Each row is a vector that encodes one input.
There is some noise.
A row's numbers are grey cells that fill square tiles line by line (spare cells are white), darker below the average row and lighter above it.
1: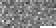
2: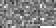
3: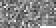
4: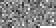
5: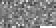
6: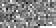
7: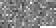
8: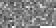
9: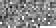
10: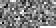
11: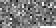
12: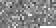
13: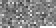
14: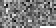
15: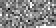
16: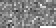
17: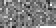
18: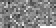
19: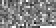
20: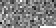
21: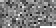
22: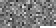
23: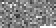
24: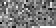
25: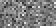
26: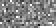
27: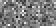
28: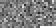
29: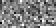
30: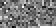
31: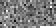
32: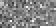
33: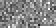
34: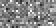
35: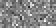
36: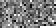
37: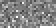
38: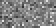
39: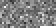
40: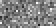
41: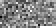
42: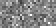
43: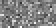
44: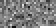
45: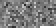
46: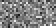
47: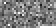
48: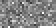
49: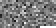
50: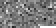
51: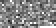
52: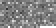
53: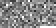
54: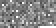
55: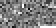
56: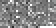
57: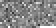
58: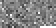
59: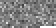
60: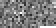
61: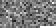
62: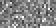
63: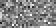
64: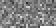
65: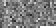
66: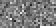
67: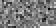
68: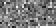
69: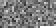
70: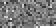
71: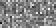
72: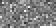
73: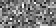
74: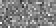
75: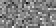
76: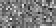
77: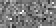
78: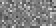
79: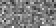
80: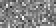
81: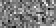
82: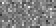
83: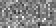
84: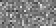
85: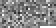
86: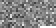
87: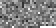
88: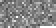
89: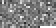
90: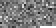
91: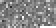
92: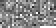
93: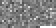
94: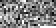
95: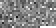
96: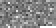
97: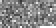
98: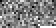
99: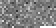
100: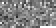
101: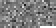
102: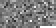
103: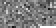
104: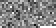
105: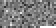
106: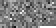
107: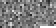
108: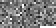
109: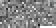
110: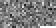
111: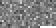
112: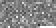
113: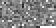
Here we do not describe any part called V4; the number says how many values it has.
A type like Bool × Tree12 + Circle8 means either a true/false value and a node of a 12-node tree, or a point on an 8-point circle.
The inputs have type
Bool × (Line5 + V4) + Label5 × Label5.
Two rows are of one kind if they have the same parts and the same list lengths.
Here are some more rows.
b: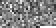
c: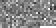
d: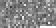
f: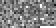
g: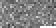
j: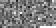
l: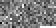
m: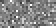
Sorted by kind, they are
b, f, g
c, d, m
j, l

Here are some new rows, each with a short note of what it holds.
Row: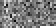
two labels (each one of 5)
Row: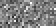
a true/false value and a value of V4
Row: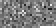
two labels (each one of 5)
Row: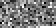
two labels (each one of 5)
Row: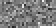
two labels (each one of 5)
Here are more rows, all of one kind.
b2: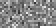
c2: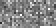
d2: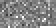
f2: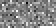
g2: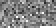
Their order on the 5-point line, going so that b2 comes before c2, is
f2, g2, d2, b2, c2.
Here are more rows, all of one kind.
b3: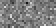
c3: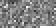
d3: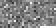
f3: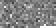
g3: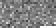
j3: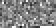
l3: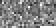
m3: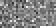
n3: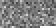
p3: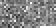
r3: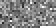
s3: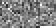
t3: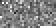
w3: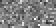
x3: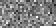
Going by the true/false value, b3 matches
d3, p3, r3 and w3.
